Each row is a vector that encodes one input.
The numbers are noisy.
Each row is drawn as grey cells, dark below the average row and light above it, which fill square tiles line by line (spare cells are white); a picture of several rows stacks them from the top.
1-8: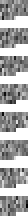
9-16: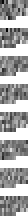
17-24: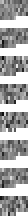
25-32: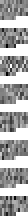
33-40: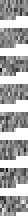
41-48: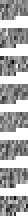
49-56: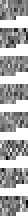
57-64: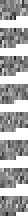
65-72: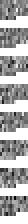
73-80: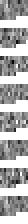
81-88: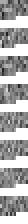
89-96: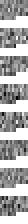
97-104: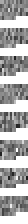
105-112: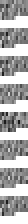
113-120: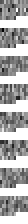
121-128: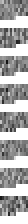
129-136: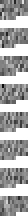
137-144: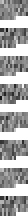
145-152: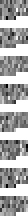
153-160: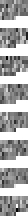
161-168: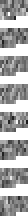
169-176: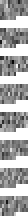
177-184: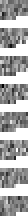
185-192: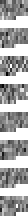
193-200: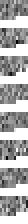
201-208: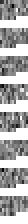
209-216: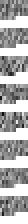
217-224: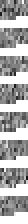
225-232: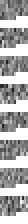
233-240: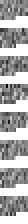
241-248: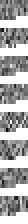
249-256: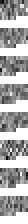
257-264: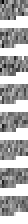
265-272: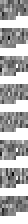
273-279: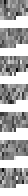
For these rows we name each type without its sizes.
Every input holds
either two labels, or a list of points on a line.
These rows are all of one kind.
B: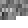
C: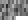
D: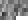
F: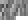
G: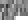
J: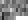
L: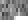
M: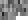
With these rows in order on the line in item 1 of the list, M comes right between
B and D.
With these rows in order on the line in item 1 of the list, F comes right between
G and L.
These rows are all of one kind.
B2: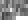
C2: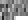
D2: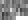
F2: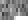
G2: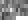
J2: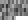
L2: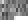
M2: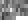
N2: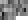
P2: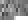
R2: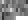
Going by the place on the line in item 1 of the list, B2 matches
D2, G2, M2 and R2.
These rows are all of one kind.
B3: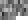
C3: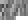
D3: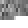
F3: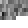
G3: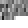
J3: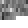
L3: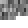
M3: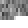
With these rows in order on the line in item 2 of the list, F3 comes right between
G3 and J3.
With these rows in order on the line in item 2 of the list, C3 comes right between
L3 and M3.
